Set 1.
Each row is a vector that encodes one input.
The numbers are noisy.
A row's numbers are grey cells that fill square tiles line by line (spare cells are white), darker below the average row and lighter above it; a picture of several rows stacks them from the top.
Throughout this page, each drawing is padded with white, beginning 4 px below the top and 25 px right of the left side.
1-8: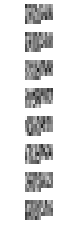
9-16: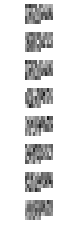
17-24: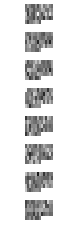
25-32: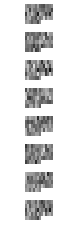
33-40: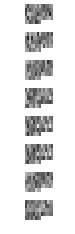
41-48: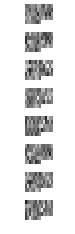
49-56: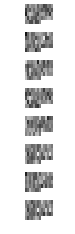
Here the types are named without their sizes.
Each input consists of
three true/false values.
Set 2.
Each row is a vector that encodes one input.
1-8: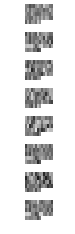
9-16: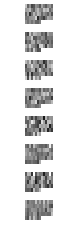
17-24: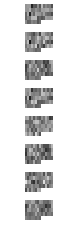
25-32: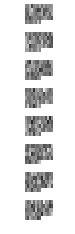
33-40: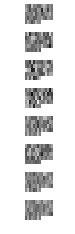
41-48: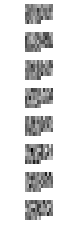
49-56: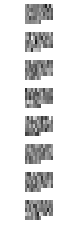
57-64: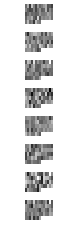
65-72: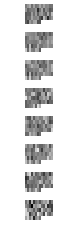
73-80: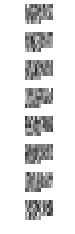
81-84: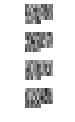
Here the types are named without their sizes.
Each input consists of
a label.
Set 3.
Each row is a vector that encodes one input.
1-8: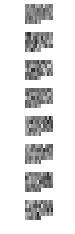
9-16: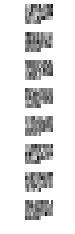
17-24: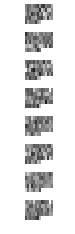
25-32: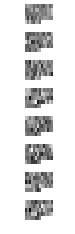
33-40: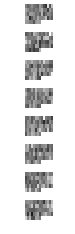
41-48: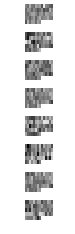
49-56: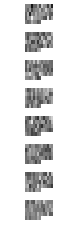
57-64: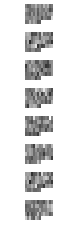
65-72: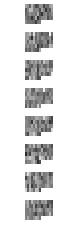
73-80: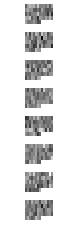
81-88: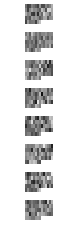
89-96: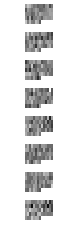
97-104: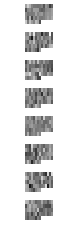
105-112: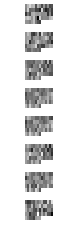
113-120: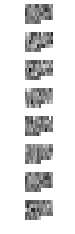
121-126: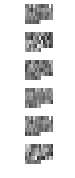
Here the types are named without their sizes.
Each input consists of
a label.
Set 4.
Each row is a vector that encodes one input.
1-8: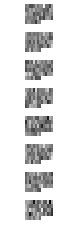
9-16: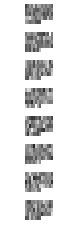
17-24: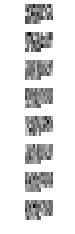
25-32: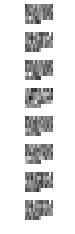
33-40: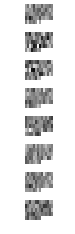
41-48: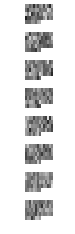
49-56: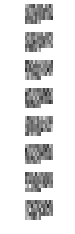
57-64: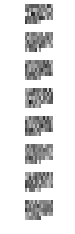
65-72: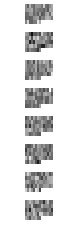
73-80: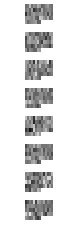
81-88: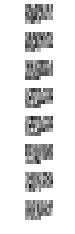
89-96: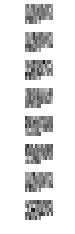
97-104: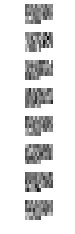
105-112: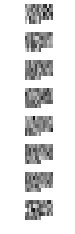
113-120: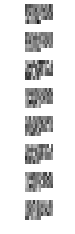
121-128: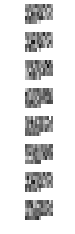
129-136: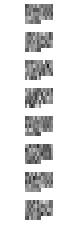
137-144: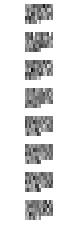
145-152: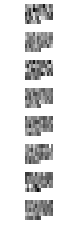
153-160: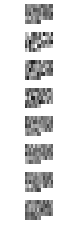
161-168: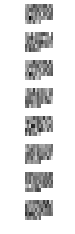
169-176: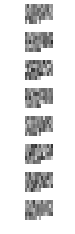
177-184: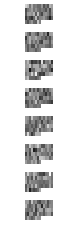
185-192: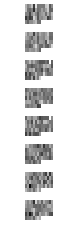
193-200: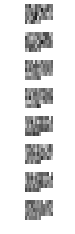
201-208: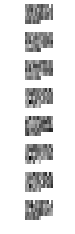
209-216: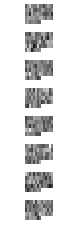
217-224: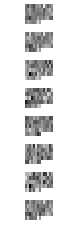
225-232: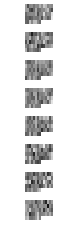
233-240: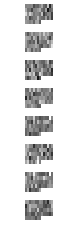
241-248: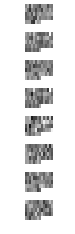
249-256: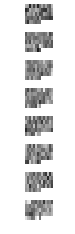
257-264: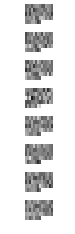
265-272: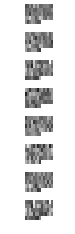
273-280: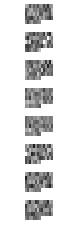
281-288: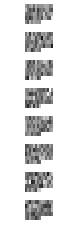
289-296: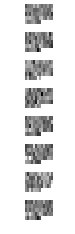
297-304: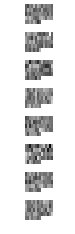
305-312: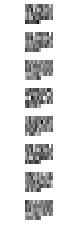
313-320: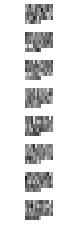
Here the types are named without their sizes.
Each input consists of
a label.
